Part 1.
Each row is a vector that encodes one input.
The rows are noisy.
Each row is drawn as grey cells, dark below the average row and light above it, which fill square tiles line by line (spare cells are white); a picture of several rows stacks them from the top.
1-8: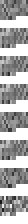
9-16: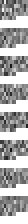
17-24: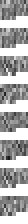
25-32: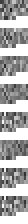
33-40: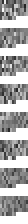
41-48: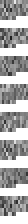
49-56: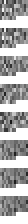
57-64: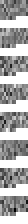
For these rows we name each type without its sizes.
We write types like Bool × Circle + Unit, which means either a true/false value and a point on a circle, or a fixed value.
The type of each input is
Line.
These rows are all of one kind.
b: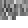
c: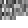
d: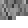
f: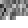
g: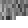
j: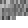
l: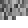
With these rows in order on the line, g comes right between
d and j.
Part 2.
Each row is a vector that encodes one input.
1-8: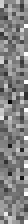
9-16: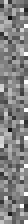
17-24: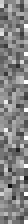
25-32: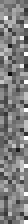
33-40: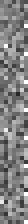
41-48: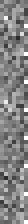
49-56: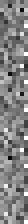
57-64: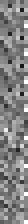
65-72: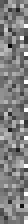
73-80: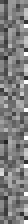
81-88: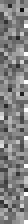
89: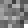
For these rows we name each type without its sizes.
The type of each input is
Circle.
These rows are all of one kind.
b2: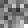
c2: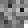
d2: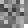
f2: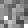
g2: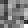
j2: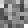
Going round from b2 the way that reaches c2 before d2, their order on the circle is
b2, g2, j2, c2, f2, d2.
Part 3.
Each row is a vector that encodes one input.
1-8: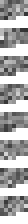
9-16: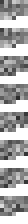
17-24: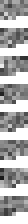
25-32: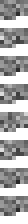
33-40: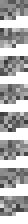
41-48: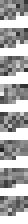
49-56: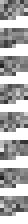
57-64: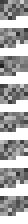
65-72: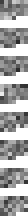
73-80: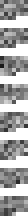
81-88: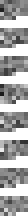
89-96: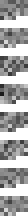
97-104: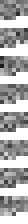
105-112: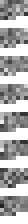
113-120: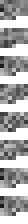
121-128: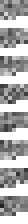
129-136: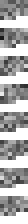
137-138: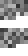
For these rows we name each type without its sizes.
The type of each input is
Bool × Bool × Bool × Bool.
